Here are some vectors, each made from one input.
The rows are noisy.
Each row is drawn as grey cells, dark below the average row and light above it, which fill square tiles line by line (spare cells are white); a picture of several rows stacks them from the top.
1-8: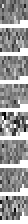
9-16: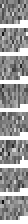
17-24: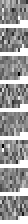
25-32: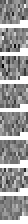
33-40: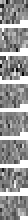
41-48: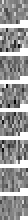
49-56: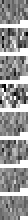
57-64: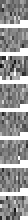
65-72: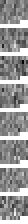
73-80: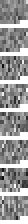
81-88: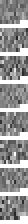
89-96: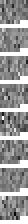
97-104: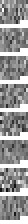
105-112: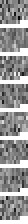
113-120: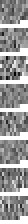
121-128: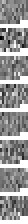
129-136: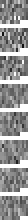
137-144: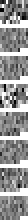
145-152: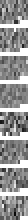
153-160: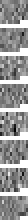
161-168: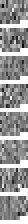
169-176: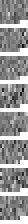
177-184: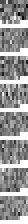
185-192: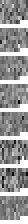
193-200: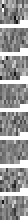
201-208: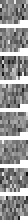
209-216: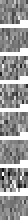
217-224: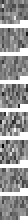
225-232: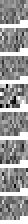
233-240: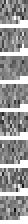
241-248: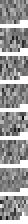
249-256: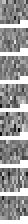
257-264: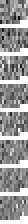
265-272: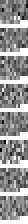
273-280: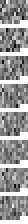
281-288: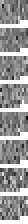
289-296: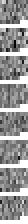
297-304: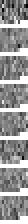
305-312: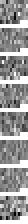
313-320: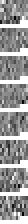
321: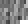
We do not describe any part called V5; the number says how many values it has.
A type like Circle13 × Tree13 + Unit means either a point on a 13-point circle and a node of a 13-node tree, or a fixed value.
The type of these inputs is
Bool × Bool × Bool × Bool × Label10 × List2(V5) + Unit.
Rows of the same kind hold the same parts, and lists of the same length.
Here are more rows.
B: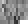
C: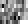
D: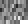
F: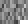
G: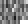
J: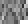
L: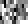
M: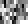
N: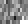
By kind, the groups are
B, C, N
D, F
G, J
L, M

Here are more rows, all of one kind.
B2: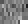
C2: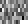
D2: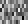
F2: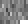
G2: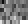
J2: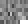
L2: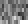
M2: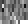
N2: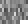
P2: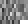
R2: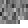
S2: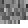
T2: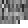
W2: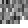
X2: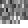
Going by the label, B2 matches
F2, J2, R2 and X2.
